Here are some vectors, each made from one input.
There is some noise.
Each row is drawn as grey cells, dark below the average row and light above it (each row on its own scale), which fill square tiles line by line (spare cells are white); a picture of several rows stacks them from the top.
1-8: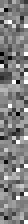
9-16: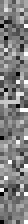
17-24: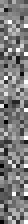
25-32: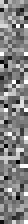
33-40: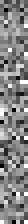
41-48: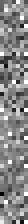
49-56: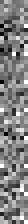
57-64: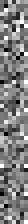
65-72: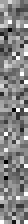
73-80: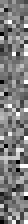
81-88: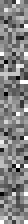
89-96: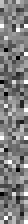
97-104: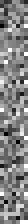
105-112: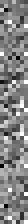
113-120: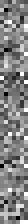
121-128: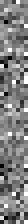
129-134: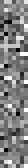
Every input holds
a list of up to two points on a 7-point line.
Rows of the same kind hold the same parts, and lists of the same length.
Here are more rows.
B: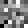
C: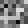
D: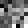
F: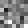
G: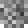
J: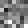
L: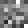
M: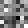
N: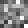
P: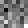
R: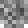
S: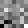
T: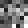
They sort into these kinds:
B, G, L, M, N, R, S
C
D, F, J, P, T

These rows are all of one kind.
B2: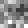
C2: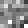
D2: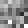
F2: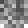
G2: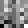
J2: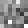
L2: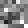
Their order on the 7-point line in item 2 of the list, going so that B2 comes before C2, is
B2, F2, L2, J2, D2, G2, C2.
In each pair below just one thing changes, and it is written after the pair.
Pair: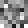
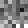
the place on the 7-point line in item 2 of the list
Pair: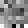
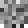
the place on the 7-point line in item 2 of the list
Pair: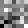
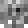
the place on the 7-point line in item 1 of the list
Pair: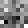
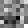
the place on the 7-point line in item 2 of the list
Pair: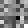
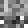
the place on the 7-point line in item 2 of the list
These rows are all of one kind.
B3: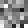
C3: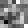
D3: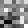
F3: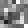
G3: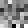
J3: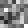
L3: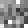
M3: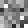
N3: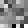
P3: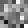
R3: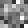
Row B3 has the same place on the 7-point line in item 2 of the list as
M3, P3 and R3.
